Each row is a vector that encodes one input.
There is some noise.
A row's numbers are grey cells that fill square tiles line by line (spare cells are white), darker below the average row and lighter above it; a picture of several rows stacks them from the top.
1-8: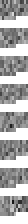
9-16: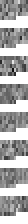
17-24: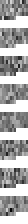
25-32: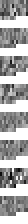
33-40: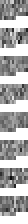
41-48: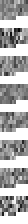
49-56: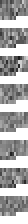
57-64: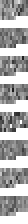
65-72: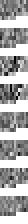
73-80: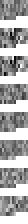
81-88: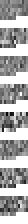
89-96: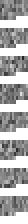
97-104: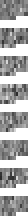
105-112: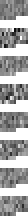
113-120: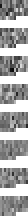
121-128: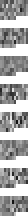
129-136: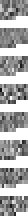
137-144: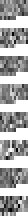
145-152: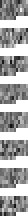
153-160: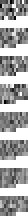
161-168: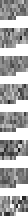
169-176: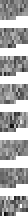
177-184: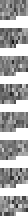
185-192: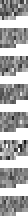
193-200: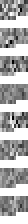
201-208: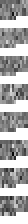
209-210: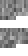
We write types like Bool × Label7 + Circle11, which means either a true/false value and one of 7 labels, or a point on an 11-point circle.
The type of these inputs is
Line11 × (Tree7 + Unit).
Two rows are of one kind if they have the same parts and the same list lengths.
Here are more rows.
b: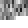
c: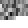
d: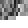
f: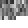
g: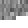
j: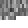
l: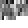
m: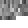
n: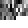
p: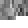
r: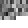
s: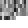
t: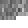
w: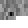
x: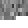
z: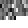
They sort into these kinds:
b, c, d, f, l, m, s, t, w
g, j, n, p, r, x, z

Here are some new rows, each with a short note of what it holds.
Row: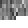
a point on an 11-point line
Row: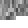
a point on an 11-point line
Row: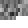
a point on an 11-point line
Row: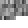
a point on an 11-point line and a node of a 7-node tree
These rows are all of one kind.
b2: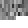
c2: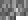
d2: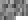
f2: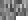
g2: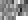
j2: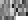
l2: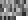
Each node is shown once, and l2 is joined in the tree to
c2 and f2.
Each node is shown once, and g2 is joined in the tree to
c2 and j2.
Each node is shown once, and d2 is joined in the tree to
b2 and c2.
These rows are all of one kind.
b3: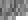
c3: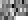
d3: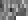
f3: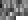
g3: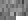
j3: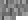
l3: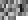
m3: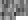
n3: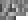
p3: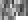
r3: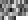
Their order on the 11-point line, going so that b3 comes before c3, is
l3, b3, n3, r3, j3, d3, m3, p3, g3, c3, f3.
